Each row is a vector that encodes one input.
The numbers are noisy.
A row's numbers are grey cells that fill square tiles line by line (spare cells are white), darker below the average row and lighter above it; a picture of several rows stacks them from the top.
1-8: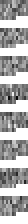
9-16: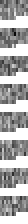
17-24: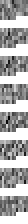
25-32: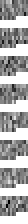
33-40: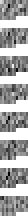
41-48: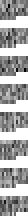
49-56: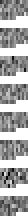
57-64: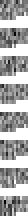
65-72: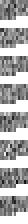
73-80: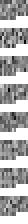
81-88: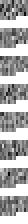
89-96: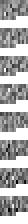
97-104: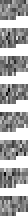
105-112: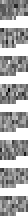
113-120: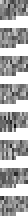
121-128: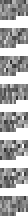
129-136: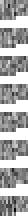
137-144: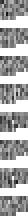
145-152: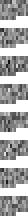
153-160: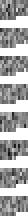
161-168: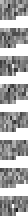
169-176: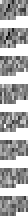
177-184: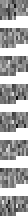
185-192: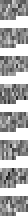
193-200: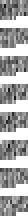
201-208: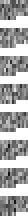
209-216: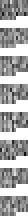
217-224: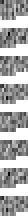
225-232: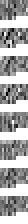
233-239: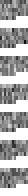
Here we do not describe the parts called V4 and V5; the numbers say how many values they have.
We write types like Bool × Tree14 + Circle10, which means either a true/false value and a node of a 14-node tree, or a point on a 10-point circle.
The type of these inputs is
(Line6 + V5) × V4 + List2(Line7).
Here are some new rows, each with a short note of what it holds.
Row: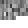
a list of two items
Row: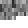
a value of V4 and a value of V5
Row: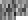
a point on a 6-point line and a value of V4
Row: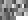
the empty list
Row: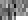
a point on a 6-point line and a value of V4
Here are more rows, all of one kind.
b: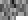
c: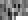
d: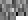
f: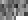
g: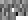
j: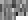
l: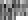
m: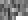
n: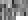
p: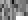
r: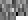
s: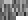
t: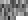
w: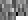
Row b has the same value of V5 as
d, j, r and w.
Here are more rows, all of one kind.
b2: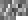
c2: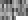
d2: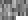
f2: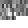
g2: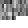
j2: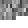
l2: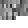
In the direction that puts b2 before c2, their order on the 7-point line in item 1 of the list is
l2, j2, b2, c2, g2, d2, f2.
